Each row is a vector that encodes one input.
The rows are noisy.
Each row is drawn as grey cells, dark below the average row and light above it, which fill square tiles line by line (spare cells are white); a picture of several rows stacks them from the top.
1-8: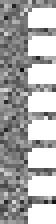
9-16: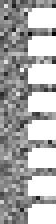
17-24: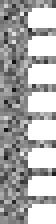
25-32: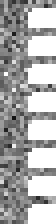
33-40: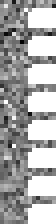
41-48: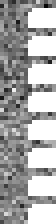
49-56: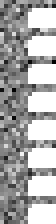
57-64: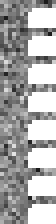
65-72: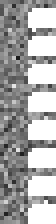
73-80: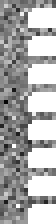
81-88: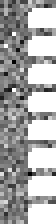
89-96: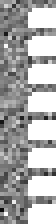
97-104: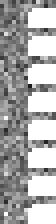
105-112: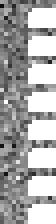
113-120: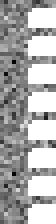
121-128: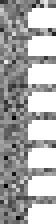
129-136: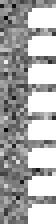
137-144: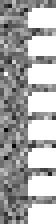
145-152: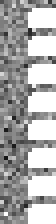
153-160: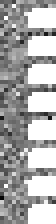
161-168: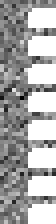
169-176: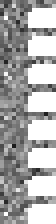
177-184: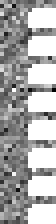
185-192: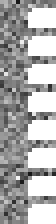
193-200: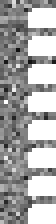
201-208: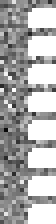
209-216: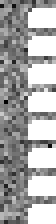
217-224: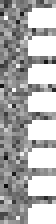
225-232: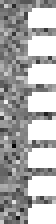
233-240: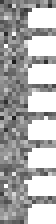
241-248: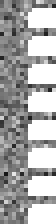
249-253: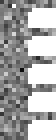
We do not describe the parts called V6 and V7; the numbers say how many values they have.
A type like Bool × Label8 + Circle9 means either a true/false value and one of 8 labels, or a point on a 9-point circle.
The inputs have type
(Line9 + V6) × Tree9 × V7.
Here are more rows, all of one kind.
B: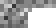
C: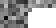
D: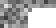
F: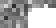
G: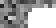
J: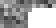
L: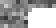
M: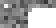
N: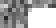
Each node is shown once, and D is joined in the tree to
B.
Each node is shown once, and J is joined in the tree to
G and L.
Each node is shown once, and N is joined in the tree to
F.
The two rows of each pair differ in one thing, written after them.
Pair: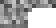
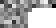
the node of the tree
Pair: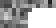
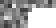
the value of V7
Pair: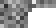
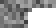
the value of V6
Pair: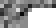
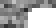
the value of V6
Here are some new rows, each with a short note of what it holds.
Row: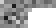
a point on a 9-point line, a node of a 9-node tree and a value of V7
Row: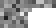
a point on a 9-point line, a node of a 9-node tree and a value of V7
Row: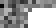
a point on a 9-point line, a node of a 9-node tree and a value of V7
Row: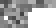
a node of a 9-node tree, a value of V6 and a value of V7
